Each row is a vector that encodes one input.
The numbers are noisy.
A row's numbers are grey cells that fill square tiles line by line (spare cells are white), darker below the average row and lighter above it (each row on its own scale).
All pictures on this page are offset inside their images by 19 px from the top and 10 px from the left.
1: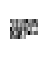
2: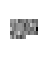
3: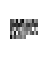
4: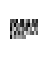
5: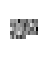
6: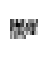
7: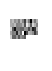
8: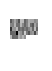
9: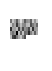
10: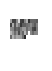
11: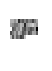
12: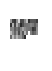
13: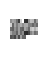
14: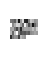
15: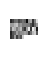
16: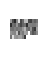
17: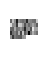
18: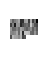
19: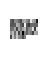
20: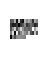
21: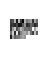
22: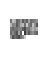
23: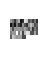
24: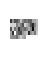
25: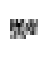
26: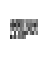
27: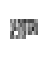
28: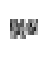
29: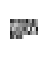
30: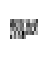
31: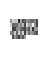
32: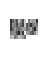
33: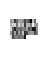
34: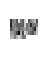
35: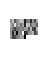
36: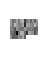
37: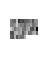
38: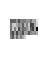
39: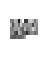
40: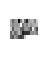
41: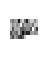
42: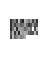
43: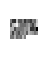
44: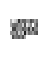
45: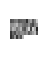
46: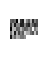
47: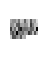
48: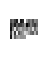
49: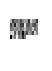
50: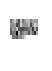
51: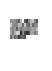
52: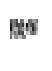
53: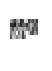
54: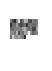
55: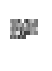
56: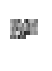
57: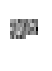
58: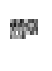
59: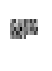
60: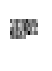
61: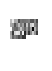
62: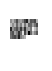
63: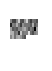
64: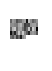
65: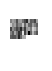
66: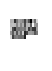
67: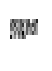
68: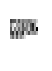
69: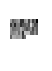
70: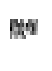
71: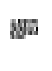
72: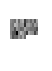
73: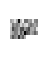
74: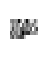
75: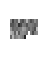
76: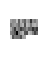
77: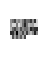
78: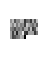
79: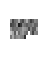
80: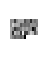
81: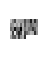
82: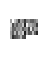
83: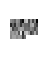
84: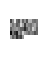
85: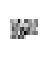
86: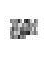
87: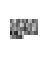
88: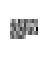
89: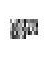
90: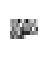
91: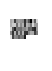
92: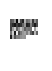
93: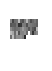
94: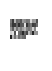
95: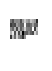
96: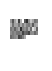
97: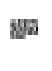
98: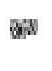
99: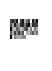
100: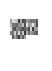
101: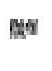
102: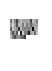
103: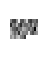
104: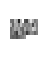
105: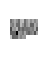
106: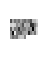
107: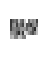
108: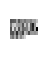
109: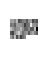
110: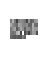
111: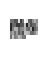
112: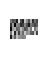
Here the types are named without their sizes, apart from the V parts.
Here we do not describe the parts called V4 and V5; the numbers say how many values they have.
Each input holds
a value of V5, together with either a label and a true/false value, or a value of V4.
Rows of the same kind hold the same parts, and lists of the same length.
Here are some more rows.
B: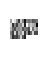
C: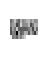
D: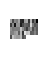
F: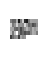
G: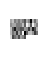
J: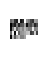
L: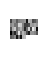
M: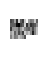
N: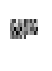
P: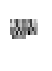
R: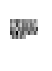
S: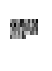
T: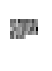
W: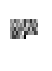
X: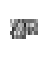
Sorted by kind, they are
B, C, F, G, L, N, P, R, T, W, X
D, J, M, S

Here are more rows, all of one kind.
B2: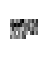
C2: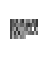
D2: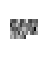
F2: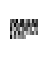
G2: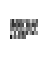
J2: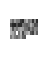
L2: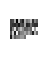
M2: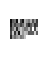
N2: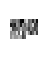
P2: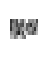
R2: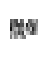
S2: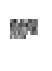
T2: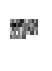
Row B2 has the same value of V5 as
J2, N2 and T2.
